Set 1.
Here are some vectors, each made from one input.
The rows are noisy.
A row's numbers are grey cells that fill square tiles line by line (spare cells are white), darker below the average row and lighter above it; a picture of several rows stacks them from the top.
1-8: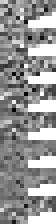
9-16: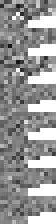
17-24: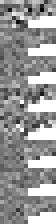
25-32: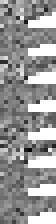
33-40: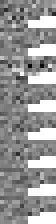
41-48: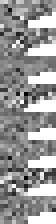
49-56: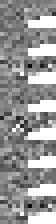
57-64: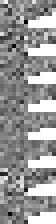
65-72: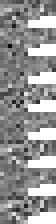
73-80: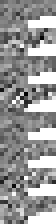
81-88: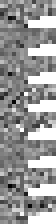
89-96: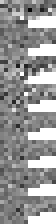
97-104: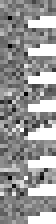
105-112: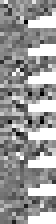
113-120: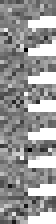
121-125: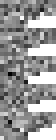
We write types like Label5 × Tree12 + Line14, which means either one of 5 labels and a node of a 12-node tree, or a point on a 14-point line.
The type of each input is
Bool × (Line3 × Line5 + Unit) + Line7.
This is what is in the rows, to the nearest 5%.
About 30% of them hold a point on a 7-point line. The rest hold a true/false value, together with either a fixed value, or a point on a 3-point line and a point on a 5-point line.
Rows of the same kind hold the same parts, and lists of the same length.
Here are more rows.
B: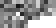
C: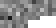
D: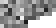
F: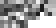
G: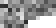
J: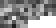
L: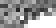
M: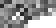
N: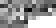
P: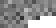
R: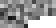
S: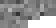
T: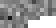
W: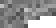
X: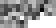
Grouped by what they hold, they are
B, D, F, G, L, M, N, X
C, R, T
J, P, S, W

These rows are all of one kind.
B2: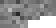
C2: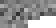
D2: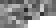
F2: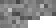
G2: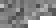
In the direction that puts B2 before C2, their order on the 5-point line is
F2, B2, C2, D2, G2.
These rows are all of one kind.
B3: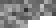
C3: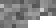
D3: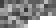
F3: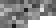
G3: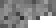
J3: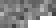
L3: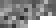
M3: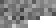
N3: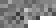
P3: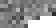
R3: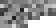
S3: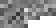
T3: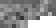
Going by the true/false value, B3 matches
D3, M3 and R3.
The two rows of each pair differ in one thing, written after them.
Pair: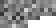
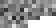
the place on the 5-point line
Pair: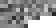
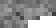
the place on the 5-point line
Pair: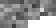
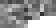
the true/false value
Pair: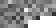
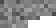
the true/false value
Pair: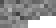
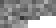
the place on the 5-point line
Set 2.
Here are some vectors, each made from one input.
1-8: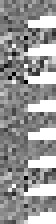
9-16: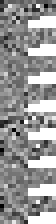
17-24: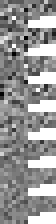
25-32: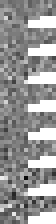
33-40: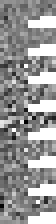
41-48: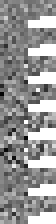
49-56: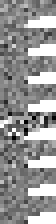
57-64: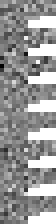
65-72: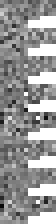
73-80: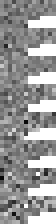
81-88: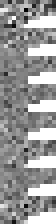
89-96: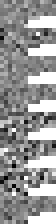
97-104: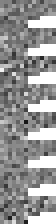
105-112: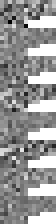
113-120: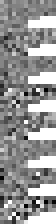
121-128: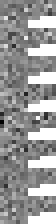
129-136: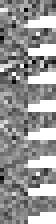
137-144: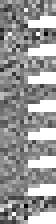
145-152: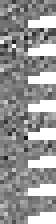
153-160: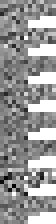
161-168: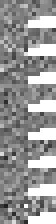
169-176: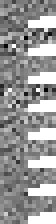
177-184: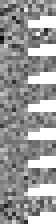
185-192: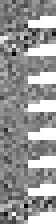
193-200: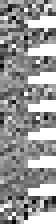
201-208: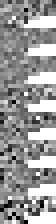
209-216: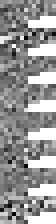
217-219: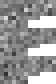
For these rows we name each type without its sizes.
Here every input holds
a true/false value, together with a list of items, each a point on each of two lines.
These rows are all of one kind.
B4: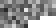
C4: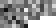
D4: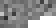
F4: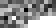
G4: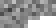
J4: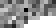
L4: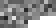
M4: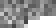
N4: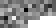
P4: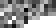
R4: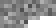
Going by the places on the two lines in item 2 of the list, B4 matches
L4 and M4.
